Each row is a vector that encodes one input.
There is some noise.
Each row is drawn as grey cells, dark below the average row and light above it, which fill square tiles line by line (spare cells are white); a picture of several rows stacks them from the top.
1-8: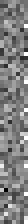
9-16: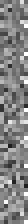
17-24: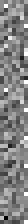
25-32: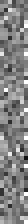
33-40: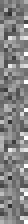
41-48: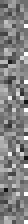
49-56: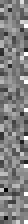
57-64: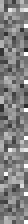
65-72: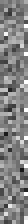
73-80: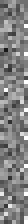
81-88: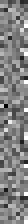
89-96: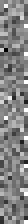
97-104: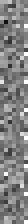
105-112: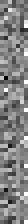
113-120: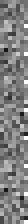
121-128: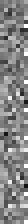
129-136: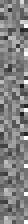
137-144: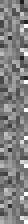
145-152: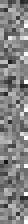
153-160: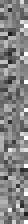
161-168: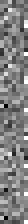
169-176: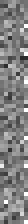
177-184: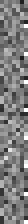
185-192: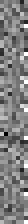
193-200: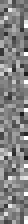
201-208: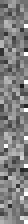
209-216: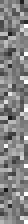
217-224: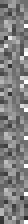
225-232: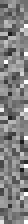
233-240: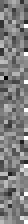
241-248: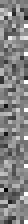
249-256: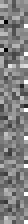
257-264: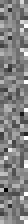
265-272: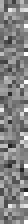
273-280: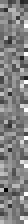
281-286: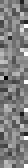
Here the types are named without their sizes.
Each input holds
either a label, or three true/false values.
